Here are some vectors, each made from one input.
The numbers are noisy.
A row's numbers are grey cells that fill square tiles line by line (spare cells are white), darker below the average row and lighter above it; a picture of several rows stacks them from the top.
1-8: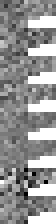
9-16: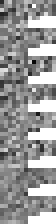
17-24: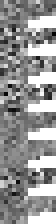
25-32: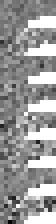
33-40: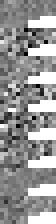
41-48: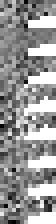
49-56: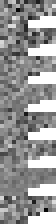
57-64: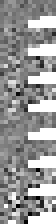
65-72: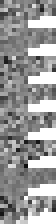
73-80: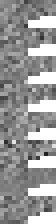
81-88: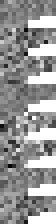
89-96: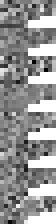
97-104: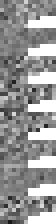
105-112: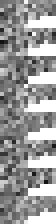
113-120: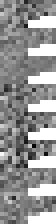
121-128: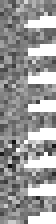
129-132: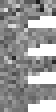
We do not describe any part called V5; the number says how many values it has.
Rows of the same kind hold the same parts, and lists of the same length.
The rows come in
5 kinds.
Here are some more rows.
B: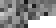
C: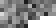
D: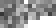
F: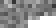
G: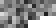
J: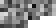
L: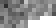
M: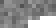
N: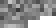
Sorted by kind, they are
B, F, M
C
D, J
G, N
L

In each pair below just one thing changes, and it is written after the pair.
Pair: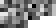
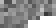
the true/false value
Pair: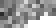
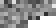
the true/false value
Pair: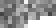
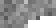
the value of V5
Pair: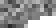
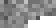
the true/false value
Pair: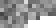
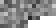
the true/false value
